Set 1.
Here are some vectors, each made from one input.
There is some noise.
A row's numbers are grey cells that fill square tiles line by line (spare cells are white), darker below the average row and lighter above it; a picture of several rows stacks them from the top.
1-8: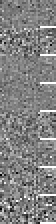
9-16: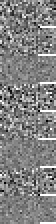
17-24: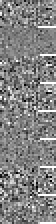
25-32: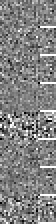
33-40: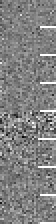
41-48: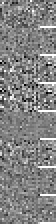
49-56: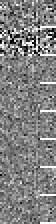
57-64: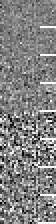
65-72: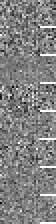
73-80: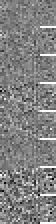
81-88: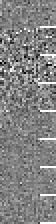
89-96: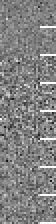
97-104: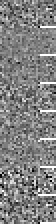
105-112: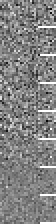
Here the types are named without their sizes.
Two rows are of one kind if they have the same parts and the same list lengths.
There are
3 kinds of row.
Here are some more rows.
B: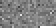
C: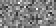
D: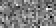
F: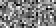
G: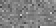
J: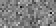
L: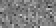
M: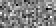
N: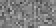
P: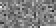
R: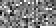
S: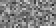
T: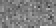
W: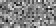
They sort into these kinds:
B, D, G, L, M, N, P, T
C, J, R, S, W
F

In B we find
four true/false values.
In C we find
a node of a tree.
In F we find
a fixed value.
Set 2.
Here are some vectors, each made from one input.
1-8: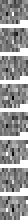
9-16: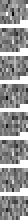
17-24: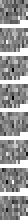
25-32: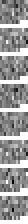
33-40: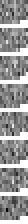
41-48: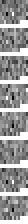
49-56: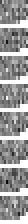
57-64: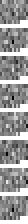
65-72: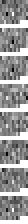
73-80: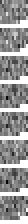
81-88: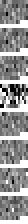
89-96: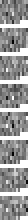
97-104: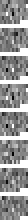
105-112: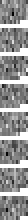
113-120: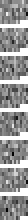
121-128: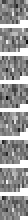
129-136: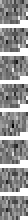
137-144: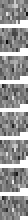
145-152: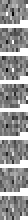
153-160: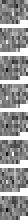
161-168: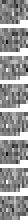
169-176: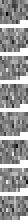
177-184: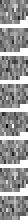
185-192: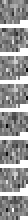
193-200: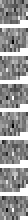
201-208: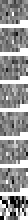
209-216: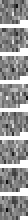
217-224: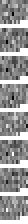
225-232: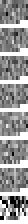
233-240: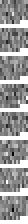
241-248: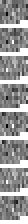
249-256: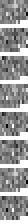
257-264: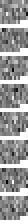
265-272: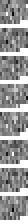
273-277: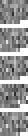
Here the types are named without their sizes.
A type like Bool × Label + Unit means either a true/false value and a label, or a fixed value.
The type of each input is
Bool × Circle + Unit.
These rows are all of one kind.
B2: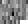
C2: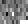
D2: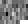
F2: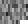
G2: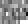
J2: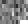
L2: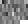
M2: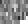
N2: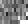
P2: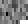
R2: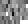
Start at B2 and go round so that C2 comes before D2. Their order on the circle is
B2, N2, R2, J2, M2, C2, G2, L2, D2, F2, P2.
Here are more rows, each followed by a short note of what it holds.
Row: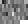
a point on a circle and a true/false value
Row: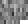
a point on a circle and a true/false value
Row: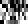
a fixed value
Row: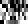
a fixed value
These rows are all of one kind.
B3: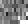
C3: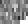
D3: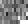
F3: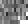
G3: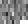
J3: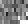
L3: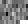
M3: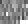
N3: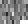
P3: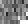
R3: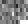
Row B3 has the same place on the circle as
D3, F3, J3 and P3.
